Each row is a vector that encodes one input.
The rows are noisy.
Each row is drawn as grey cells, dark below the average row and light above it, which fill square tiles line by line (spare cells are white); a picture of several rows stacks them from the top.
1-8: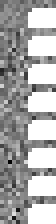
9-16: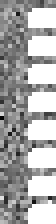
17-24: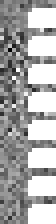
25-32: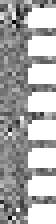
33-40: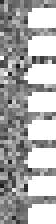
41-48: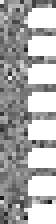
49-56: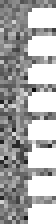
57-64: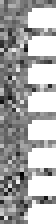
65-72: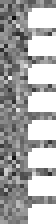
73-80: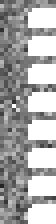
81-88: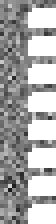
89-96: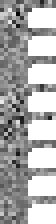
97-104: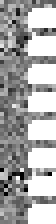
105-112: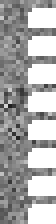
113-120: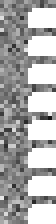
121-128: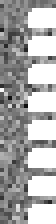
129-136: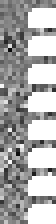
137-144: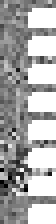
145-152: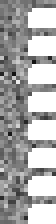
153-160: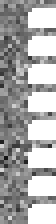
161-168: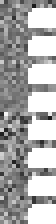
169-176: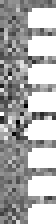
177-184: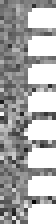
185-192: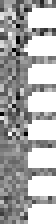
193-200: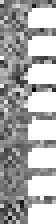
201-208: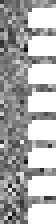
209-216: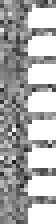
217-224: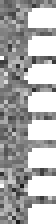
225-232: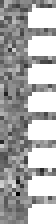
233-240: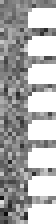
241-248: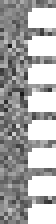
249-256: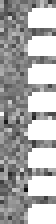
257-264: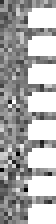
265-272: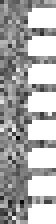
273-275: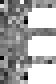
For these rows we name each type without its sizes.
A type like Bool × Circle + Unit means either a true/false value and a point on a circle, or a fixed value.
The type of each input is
(Circle × (Tree + Unit) + Label) × Label.
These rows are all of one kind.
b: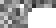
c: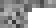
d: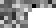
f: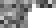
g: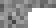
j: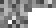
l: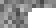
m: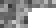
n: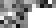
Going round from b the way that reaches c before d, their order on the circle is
b, m, c, d, n, g, f, j, l.
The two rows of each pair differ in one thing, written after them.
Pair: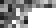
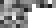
the place on the circle
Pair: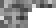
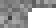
the place on the circle
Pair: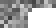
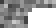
the label
